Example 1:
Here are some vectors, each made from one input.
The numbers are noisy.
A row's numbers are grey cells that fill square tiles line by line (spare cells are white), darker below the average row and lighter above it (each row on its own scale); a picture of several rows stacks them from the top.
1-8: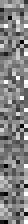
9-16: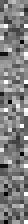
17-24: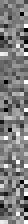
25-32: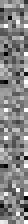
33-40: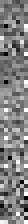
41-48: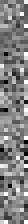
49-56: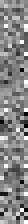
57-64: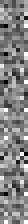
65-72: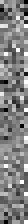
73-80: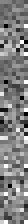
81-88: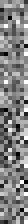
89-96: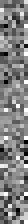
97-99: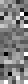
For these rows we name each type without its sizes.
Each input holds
either a fixed value, or four true/false values.
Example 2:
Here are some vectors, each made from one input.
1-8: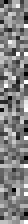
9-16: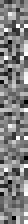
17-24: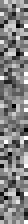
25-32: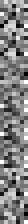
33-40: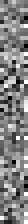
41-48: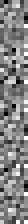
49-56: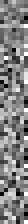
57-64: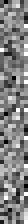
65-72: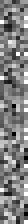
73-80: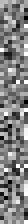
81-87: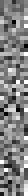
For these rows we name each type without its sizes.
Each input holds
a point on a circle.
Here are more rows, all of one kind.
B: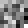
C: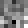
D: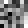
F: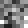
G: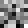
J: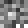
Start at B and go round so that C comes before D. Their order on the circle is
B, J, C, F, D, G.
